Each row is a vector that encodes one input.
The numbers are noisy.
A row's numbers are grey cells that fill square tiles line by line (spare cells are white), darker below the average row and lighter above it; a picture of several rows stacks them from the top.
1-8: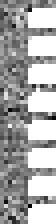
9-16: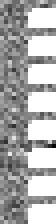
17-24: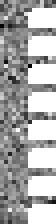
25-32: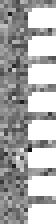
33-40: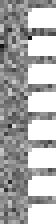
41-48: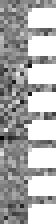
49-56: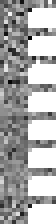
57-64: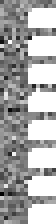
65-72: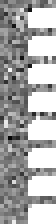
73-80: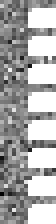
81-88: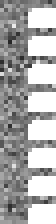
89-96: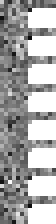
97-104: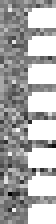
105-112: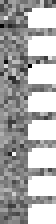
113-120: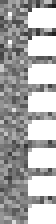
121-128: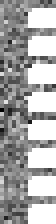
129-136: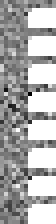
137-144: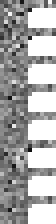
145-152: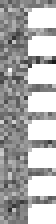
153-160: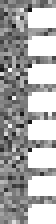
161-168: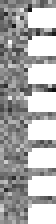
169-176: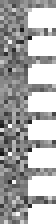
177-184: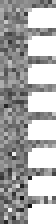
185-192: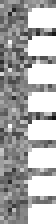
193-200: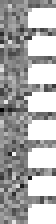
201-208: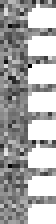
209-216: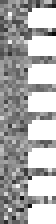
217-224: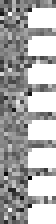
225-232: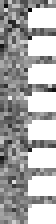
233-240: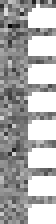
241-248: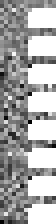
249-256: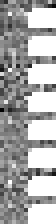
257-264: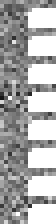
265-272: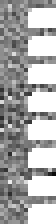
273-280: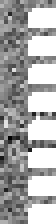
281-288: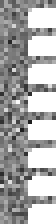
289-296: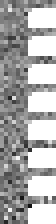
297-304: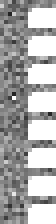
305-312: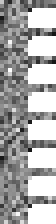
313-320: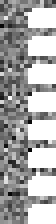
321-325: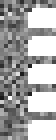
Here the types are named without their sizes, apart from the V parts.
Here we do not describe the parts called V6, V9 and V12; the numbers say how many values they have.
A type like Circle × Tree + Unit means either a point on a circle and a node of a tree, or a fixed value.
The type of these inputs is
Circle × V6 × V9 + Label × Label + V12.
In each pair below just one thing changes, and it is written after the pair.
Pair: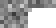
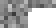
the value of V9
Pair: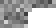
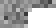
the value of V9
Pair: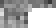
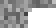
the place on the circle
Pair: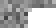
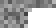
the value of V9
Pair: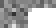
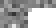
the value of V6
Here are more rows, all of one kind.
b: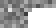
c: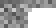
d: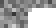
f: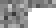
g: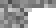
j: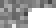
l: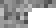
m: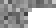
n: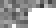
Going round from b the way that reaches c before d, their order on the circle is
b, g, c, d, n, j, l, m, f.
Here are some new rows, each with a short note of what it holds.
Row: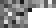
a value of V12
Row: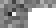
two labels
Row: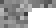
a point on a circle, a value of V6 and a value of V9
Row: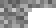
a point on a circle, a value of V6 and a value of V9
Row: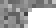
a point on a circle, a value of V6 and a value of V9
